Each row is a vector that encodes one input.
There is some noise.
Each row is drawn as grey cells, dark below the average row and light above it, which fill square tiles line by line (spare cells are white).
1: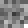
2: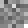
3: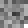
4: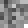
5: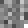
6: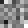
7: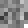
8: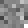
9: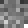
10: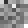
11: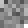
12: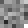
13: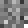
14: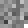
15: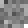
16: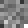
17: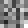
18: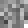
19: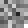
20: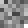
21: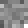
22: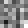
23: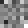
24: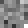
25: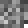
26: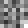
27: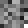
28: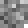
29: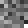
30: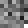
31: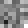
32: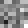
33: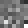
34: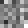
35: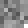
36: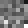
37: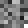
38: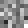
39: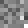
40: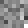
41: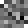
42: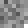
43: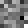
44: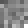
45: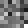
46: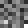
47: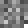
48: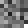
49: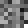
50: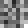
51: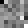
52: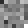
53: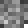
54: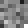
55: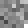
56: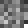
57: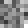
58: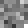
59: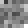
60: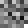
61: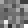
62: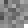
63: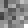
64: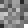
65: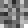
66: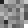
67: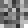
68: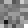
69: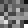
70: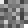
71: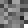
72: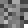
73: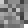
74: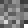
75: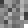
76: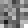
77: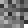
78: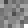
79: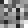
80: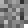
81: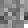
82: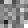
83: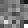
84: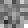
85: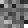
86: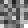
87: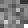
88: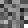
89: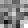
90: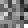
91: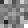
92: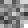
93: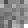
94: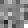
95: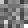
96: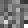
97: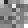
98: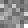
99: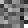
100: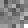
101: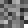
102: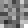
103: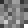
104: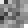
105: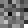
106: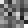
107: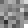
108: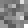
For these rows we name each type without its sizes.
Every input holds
a point on a line.
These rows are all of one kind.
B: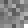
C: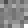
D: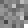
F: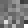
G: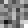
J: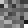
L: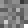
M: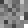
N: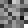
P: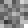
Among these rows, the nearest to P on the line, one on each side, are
G and M.
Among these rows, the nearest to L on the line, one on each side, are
C and F.
